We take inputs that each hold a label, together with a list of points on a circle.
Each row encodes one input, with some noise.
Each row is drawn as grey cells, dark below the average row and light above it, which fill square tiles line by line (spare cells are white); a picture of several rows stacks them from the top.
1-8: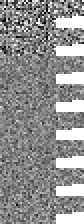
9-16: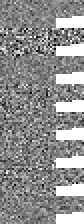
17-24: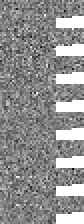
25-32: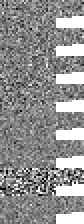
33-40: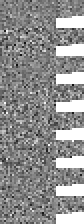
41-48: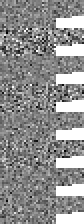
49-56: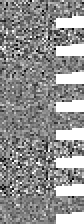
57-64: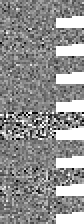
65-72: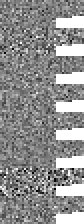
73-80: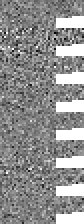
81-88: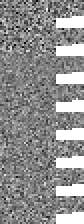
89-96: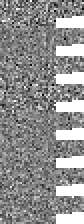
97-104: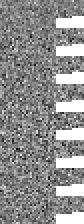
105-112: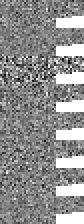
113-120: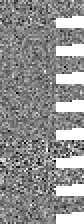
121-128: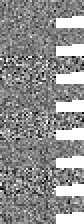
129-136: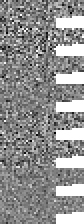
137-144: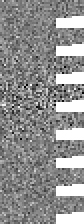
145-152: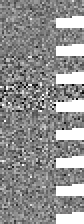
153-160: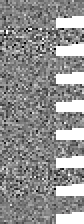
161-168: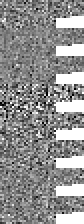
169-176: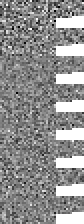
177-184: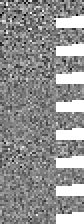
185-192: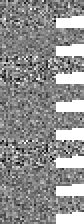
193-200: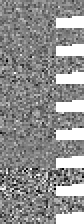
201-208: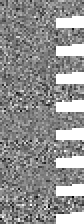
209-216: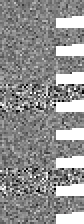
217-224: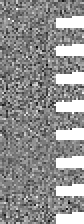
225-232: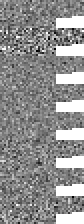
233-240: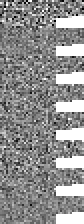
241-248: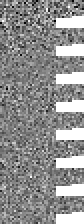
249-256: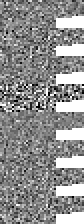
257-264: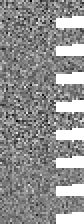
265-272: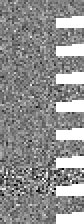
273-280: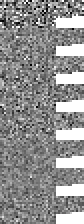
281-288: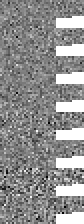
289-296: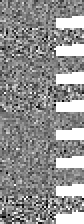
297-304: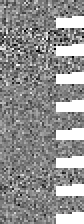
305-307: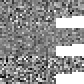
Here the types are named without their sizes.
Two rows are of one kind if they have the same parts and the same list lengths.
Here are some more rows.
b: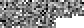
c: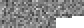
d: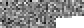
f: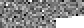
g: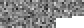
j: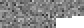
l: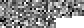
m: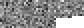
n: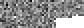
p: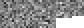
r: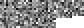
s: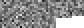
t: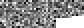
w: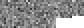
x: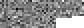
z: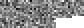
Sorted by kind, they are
b, c, d, g, j, m, n, t, x
f, l, p, s
r, w, z

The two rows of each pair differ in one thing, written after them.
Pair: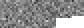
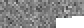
the label
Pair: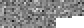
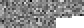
the place on the circle in item 1 of the list
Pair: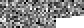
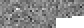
the label
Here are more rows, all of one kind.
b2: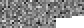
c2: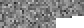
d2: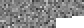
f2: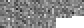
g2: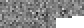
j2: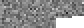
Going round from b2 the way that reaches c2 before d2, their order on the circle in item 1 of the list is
b2, g2, c2, f2, j2, d2.
